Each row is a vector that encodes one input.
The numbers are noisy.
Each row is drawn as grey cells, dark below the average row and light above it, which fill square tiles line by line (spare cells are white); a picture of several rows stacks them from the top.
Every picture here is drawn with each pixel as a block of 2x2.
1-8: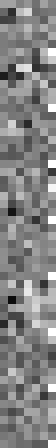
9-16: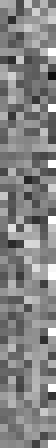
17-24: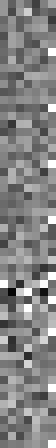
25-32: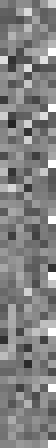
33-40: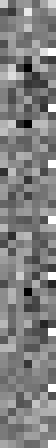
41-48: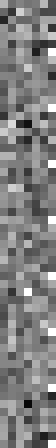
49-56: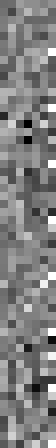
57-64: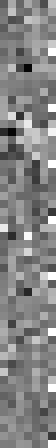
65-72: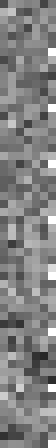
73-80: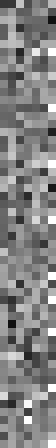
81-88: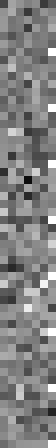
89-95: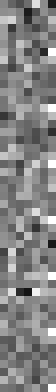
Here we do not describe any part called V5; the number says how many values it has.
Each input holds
a true/false value, together with either a point on a 4-point line, or a value of V5.
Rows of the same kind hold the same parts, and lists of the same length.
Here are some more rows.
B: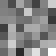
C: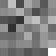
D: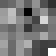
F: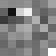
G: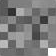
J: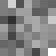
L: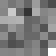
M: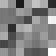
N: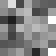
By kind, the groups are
B, C, F, G, J, N
D, L, M

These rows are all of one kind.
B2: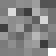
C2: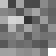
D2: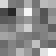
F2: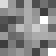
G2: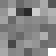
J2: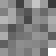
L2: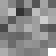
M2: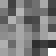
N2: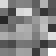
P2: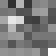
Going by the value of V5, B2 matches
F2, M2 and N2.
